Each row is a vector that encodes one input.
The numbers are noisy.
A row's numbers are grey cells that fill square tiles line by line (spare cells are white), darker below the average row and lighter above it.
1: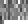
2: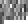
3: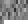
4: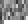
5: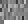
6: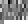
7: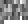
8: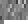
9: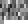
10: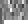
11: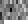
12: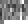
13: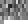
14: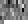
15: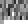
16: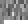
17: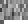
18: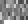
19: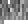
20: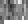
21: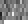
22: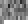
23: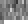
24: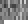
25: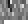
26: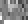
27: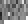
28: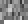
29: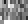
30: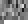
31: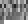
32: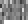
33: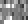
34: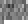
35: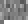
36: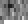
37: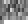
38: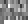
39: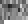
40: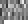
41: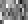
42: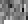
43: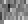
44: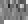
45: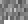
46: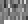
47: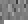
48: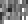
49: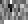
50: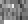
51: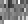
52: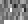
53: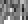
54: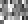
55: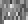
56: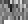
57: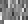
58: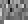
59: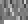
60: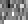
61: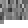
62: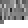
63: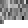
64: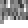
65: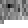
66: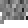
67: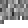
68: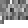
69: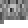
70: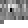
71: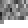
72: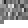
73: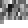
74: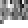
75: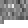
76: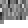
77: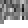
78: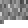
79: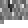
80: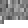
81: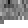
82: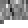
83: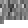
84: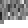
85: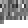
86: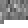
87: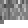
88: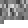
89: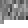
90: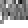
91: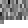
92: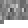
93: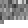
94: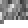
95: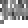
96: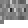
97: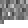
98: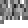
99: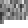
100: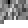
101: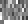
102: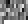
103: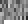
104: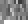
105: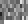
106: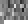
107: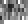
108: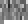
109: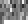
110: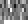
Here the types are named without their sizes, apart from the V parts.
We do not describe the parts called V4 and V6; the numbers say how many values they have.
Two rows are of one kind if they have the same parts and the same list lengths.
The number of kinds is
2.
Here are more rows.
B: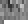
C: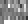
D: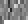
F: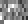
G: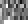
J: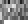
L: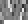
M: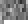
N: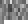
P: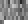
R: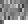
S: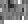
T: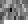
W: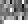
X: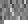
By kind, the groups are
B, D, F, G, J, L, M, N, P, R, T, X
C, S, W

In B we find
a true/false value, a value of V4 and a value of V6.
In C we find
a point on a line, a true/false value and a value of V4.
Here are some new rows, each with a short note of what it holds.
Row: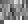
a point on a line, a true/false value and a value of V4
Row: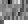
a point on a line, a true/false value and a value of V4
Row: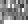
a true/false value, a value of V4 and a value of V6
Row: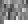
a true/false value, a value of V4 and a value of V6
